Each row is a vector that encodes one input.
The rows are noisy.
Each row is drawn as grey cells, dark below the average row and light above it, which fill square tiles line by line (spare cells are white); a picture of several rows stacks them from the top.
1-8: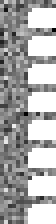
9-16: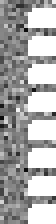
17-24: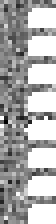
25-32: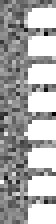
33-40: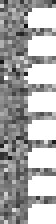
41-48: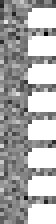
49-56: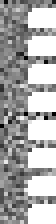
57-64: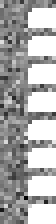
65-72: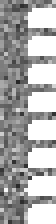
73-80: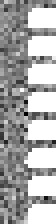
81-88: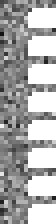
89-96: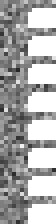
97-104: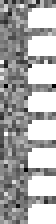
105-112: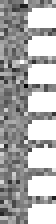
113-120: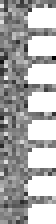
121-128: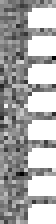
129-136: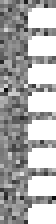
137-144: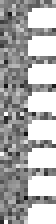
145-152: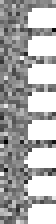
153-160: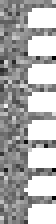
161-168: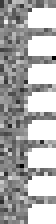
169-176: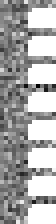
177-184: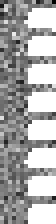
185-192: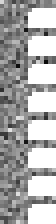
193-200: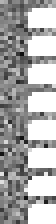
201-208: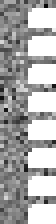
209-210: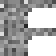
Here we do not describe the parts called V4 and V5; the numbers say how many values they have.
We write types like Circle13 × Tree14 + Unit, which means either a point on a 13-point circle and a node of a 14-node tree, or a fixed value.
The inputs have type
(Bool × Bool × Bool × Bool × (Tree7 + V4) + Tree8) × V5.
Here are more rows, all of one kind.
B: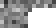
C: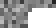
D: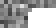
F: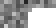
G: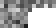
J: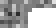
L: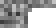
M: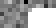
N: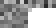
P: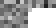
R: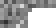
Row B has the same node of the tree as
J, L and N.
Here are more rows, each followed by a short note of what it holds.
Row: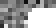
a node of an 8-node tree and a value of V5
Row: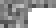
four true/false values, a value of V4 and a value of V5
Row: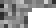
four true/false values, a value of V4 and a value of V5
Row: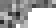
a node of an 8-node tree and a value of V5
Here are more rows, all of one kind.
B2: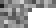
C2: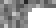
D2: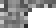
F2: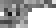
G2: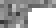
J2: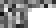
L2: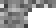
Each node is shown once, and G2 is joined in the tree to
B2 and F2.
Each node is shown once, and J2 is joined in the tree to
C2 and F2.
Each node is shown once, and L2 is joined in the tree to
D2 and F2.
